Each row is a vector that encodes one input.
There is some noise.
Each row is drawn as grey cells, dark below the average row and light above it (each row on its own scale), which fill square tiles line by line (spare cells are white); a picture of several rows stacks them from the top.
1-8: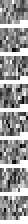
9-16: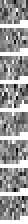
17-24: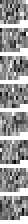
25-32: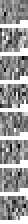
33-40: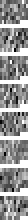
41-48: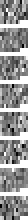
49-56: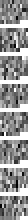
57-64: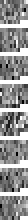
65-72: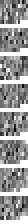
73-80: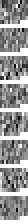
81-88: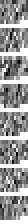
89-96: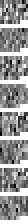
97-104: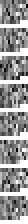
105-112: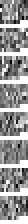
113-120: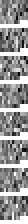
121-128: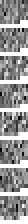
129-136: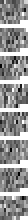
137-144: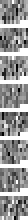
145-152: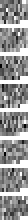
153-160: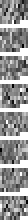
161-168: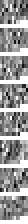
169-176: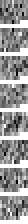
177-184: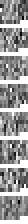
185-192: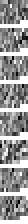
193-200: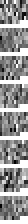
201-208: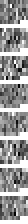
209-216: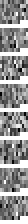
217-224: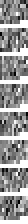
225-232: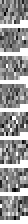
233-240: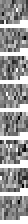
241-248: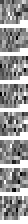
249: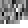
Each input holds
either a fixed value, or one of 10 labels and a true/false value.
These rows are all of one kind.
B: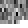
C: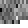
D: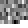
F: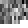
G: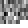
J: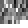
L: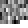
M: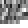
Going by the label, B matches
F and J.
